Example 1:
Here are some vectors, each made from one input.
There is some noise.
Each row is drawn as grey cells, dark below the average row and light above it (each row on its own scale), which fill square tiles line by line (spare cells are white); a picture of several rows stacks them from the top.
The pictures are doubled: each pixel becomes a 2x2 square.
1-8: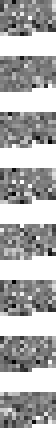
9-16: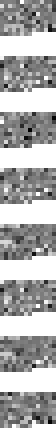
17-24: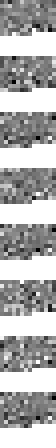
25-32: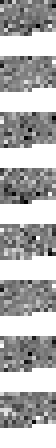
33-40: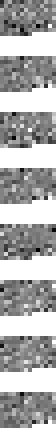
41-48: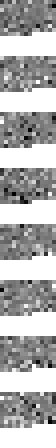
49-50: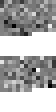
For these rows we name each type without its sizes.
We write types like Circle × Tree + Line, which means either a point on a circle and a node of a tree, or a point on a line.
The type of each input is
Bool × Circle.
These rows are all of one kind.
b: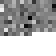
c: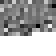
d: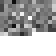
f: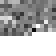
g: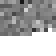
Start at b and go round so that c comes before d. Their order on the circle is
b, c, d, g, f.
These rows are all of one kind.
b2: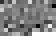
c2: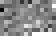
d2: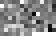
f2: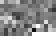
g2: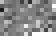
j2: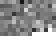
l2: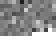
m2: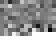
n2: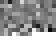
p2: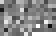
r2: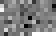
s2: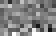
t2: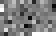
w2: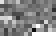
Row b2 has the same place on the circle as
m2, n2 and s2.
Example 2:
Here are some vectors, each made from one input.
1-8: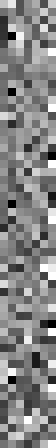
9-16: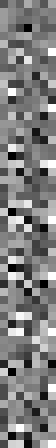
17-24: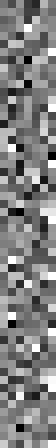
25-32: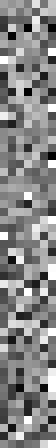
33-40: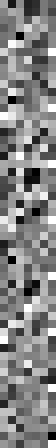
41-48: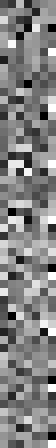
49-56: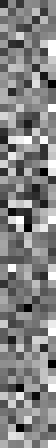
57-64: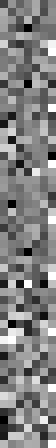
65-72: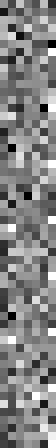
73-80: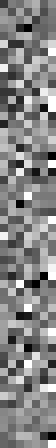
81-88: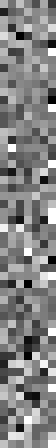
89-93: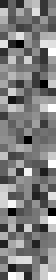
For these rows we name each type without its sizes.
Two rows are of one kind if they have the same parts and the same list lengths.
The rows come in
2 kinds.
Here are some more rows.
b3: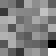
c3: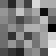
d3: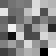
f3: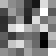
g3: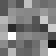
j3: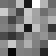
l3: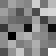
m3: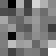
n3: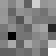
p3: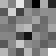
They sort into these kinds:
b3, c3, d3, f3, j3, l3, m3, n3, p3
g3

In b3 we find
a point on a line and three true/false values.
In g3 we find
a point on a line.
